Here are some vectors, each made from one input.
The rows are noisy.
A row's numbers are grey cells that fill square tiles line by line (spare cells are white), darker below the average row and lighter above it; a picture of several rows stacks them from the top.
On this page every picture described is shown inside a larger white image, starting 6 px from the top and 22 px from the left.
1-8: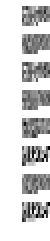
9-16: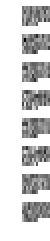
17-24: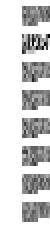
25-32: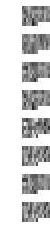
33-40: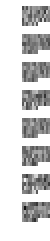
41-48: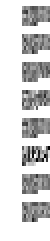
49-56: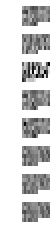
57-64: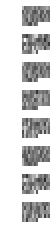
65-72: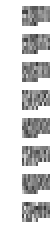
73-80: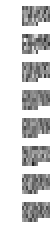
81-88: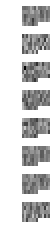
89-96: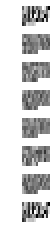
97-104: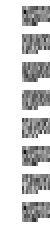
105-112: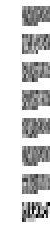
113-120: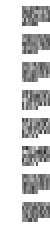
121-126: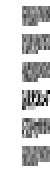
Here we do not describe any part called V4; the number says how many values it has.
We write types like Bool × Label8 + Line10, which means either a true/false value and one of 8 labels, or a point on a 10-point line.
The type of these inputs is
List2(Bool × V4).
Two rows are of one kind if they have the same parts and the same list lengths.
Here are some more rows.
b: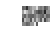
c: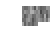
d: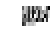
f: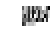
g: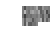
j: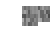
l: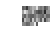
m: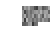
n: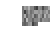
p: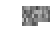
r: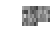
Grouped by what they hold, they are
b, l
c, g, j, m, n, p, r
d, f

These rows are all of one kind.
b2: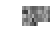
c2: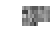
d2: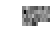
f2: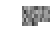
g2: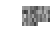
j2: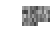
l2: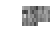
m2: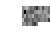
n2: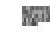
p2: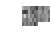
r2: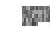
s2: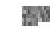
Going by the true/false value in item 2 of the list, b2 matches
c2, d2, n2 and r2.
